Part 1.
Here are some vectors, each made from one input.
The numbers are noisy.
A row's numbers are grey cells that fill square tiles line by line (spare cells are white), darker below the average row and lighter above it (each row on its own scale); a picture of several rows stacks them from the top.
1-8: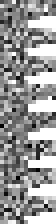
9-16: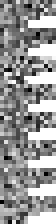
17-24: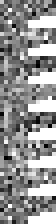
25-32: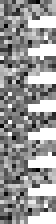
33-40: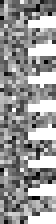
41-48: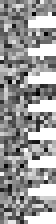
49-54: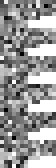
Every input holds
one of 9 labels.
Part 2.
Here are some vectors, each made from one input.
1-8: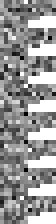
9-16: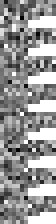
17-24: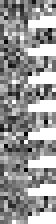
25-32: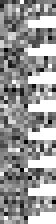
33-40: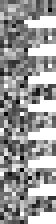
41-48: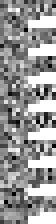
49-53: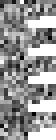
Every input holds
four true/false values.
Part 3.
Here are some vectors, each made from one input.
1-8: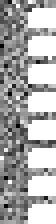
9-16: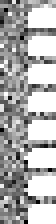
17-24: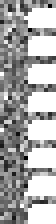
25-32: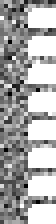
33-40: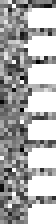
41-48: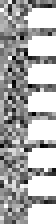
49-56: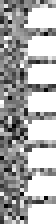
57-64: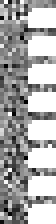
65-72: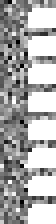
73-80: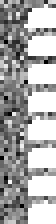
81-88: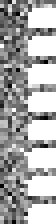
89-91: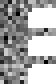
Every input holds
four true/false values.
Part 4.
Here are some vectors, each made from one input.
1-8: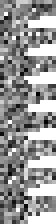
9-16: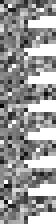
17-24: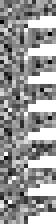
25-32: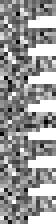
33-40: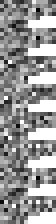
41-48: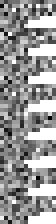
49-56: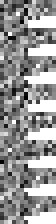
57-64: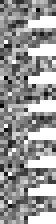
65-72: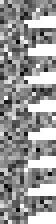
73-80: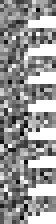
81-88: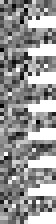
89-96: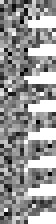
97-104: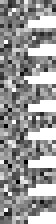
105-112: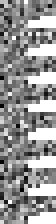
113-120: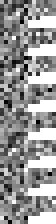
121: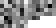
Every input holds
a point on an 11-point circle.
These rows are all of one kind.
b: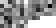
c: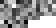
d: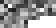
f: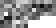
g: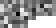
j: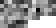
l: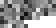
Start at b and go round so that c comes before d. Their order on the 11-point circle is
b, f, l, j, c, d, g.
